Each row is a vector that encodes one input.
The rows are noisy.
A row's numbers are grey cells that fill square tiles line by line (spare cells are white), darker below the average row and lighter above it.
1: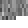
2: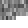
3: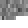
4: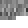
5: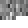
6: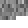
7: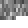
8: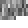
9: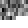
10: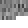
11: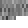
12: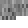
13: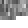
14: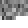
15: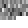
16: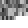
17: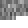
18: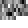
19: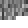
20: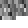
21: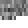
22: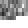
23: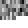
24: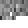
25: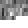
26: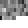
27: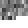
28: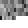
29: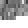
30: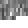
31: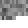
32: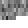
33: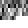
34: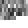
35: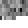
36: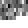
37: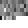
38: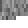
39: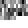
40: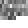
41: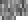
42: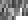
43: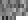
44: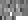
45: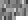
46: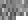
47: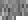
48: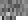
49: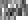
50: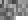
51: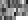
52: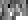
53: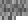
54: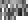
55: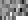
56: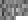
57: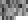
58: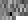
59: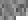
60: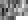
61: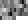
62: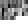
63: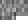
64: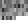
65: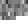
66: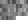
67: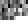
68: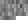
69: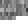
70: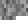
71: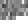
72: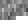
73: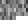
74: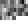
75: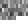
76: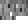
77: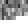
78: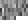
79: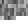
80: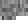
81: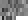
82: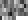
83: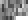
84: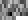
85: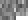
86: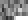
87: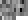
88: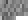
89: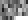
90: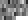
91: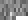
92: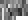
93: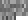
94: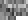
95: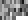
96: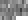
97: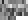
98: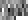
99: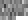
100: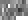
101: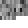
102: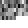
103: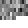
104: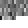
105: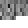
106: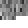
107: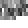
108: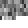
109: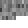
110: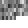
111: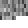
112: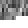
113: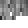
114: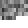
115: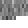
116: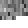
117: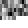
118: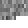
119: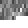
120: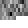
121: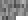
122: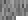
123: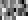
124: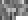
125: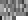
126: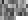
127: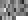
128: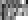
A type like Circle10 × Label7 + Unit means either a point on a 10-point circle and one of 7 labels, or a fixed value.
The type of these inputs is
Bool × Bool × Bool + Tree14.
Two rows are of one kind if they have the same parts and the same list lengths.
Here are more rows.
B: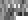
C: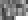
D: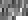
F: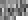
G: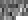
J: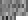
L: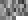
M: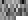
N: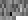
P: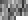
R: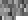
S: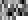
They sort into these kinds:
B, C, F, J, P
D, G, L, M, N, R, S

